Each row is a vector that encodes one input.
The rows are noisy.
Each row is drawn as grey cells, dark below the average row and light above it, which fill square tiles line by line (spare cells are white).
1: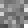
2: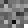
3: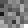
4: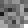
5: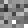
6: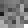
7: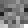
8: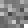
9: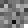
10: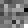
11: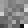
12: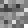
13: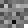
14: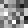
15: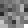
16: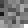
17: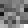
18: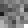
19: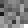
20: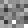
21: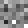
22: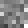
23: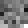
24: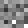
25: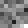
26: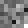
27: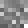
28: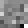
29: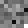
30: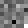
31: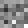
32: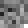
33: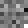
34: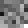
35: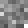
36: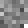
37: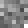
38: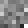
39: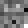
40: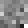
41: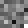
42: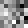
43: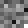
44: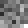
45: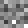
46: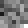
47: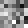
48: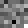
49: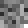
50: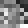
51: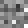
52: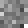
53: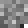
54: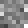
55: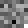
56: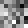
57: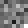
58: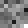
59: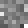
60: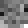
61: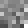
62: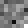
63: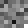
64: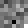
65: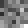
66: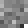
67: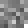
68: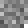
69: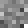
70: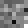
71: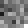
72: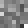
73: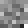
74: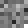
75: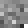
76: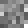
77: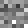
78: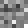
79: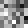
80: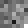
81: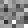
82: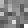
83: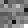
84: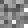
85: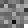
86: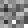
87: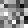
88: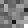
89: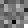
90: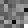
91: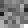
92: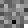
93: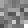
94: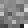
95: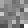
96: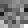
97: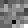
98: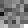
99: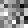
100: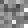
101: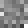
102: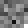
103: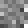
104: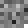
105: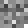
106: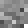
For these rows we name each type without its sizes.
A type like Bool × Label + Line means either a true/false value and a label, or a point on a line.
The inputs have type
Bool × List(Line).
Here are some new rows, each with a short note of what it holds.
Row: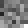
a true/false value, together with a list of one item
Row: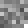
a true/false value, together with a list of two items
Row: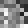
a true/false value, together with the empty list
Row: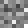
a true/false value, together with a list of one item
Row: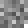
a true/false value, together with a list of two items
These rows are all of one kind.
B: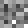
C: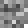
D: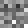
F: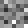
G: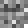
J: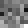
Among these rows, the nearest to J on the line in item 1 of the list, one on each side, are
B and D.
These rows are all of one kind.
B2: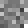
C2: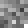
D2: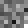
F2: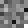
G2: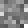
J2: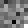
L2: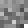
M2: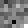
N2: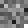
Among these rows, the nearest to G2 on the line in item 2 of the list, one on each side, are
F2 and J2.
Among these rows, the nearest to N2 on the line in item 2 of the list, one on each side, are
F2 and L2.
